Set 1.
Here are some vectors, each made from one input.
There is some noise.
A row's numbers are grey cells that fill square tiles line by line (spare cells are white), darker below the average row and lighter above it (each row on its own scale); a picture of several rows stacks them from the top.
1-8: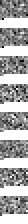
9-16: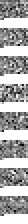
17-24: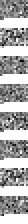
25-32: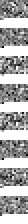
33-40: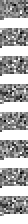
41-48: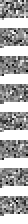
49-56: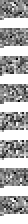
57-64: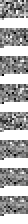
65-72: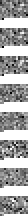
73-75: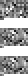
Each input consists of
a list of up to two points on a 7-point line.
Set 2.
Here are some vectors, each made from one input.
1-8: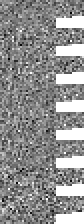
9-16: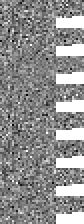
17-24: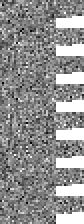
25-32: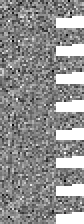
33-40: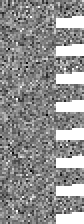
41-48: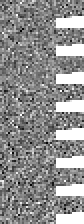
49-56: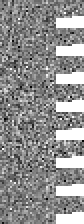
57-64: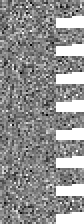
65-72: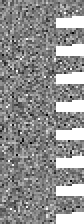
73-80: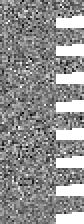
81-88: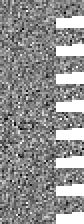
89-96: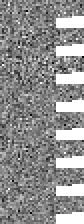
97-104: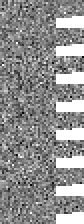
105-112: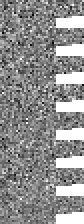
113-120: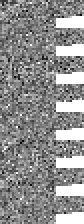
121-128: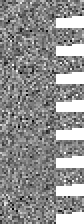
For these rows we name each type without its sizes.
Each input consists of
a list of points on a line.
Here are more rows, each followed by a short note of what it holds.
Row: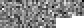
the empty list
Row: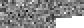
a list of one item
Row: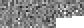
a list of one item
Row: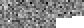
a list of two items
